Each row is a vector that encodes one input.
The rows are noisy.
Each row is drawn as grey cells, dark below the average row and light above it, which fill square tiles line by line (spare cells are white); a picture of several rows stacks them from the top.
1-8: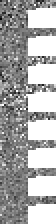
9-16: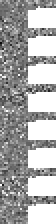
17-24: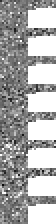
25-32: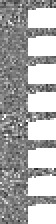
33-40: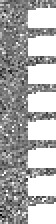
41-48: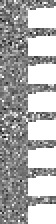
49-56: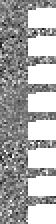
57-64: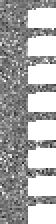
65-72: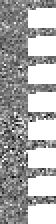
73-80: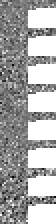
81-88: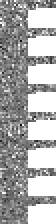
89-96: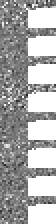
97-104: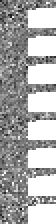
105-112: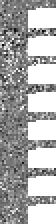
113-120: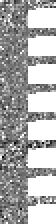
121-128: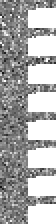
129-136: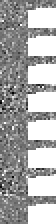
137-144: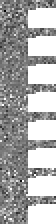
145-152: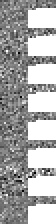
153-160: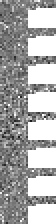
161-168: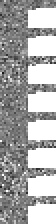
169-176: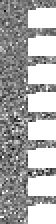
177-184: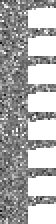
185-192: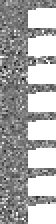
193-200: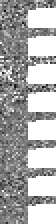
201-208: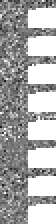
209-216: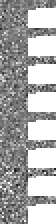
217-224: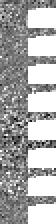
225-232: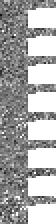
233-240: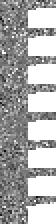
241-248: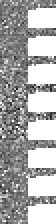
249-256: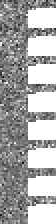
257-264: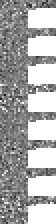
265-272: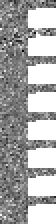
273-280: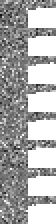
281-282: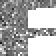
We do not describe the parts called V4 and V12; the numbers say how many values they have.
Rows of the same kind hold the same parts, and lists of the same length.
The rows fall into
4 kinds.
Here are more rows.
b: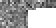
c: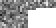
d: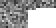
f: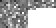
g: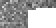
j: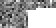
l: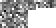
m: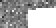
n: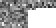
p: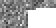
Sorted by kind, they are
b, g, n
c, d, p
f, l, m
j

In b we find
a value of V4 and a value of V12.
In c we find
a point on a 7-point line and a value of V4.
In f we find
a point on a 7-point line and four true/false values.
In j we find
four true/false values and a value of V12.
